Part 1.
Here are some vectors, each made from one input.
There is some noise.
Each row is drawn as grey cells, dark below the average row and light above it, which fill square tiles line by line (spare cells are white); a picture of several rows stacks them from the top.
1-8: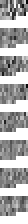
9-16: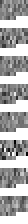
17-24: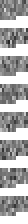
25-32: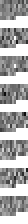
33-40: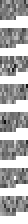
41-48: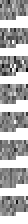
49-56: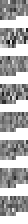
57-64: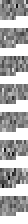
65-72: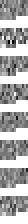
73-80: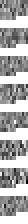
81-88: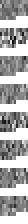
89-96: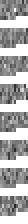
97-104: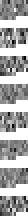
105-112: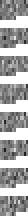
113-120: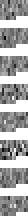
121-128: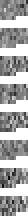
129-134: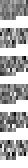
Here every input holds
either a fixed value, or five true/false values.
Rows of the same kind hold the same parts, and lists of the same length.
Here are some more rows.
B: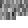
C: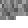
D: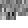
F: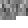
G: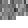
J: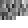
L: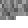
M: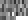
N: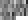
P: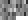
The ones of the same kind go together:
B, C, D, F, G, L, M, N, P
J

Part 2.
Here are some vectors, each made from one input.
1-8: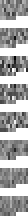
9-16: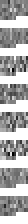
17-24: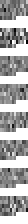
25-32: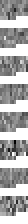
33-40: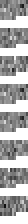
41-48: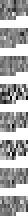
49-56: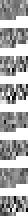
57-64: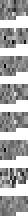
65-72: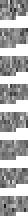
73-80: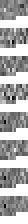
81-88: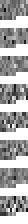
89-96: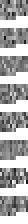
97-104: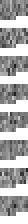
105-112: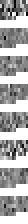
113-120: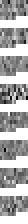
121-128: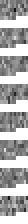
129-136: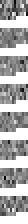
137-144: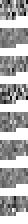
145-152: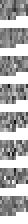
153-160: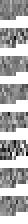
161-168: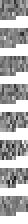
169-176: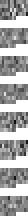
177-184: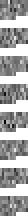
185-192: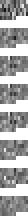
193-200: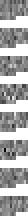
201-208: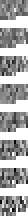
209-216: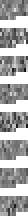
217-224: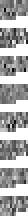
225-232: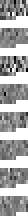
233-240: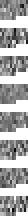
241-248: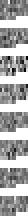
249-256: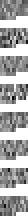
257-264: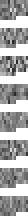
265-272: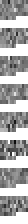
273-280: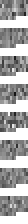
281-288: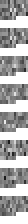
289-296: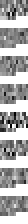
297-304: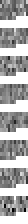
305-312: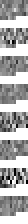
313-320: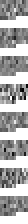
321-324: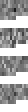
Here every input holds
either a fixed value, or four true/false values.
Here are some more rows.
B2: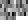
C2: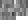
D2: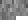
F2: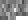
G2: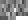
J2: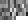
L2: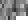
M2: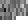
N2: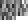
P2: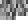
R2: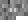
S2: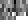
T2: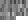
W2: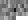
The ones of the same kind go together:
B2, C2, D2, F2, G2, J2, L2, M2, P2, R2, S2, T2, W2
N2

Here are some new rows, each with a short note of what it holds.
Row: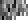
a fixed value
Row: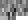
four true/false values
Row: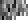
a fixed value
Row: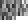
a fixed value
